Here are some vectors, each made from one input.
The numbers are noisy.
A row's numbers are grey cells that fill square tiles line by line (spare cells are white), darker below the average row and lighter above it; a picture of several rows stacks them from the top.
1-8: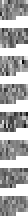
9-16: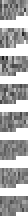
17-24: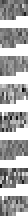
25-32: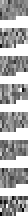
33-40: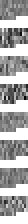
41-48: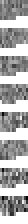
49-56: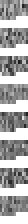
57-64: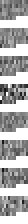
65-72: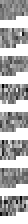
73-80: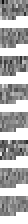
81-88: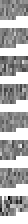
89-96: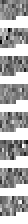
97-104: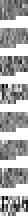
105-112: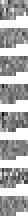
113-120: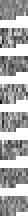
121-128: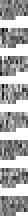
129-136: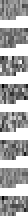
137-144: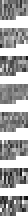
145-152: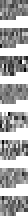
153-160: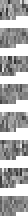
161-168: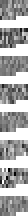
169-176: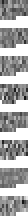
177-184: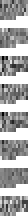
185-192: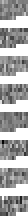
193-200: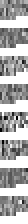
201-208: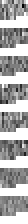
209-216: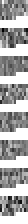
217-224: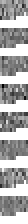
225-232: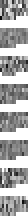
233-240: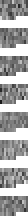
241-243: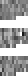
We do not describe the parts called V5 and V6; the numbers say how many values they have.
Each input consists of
a true/false value and a value of V5, together with a list of up to two items, each either a point on a 4-point line, or a value of V6.
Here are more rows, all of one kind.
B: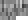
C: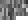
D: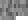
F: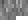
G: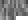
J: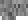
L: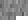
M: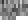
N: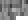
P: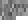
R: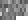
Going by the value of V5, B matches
F, G and L.
